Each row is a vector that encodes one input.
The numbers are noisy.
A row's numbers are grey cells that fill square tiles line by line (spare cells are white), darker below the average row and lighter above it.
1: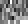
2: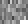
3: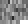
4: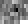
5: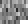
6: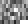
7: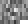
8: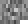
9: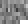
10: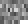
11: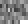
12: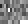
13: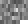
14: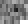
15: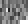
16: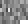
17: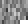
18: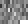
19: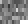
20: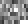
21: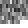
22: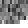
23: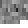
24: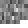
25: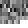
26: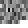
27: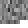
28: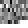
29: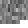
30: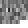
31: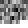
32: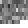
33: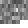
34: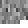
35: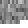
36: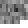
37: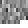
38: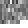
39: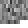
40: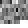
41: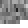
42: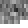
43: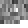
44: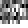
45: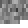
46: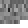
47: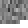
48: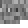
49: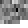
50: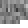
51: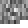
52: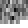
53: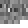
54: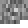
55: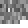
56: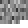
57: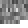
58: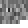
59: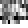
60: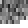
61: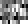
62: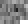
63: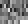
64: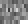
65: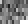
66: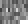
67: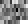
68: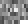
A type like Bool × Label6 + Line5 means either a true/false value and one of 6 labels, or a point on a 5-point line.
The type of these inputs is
List2(Line4).
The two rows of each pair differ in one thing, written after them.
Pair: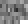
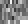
the place on the 4-point line in item 1 of the list
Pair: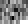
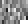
the place on the 4-point line in item 1 of the list
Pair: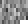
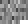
the place on the 4-point line in item 1 of the list
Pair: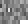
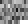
the place on the 4-point line in item 1 of the list
